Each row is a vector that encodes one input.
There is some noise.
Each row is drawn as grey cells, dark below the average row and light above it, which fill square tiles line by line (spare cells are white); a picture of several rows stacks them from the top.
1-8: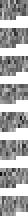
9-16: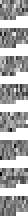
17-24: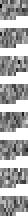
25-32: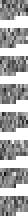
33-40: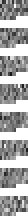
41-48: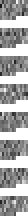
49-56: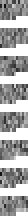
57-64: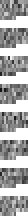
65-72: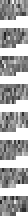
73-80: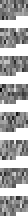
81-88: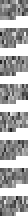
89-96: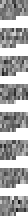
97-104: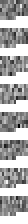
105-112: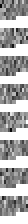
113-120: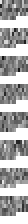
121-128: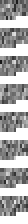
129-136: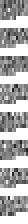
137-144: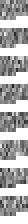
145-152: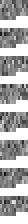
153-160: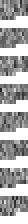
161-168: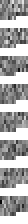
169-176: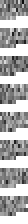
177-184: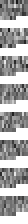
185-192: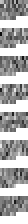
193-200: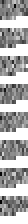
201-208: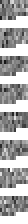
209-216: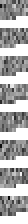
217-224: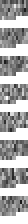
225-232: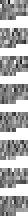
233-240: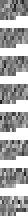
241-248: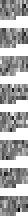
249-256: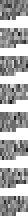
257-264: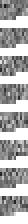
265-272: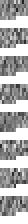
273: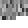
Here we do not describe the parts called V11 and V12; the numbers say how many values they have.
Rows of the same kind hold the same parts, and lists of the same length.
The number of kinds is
3.
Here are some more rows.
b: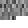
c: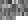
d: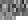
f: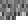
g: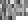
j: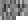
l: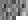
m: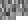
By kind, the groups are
b, f, j, l
c, d, m
g

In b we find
a value of V12.
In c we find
a true/false value, a value of V11 and a value of V12.
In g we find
a point on a 9-point line.
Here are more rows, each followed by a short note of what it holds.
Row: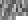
a true/false value, a value of V11 and a value of V12
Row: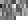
a value of V12
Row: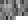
a true/false value, a value of V11 and a value of V12
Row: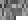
a value of V12
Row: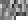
a point on a 9-point line
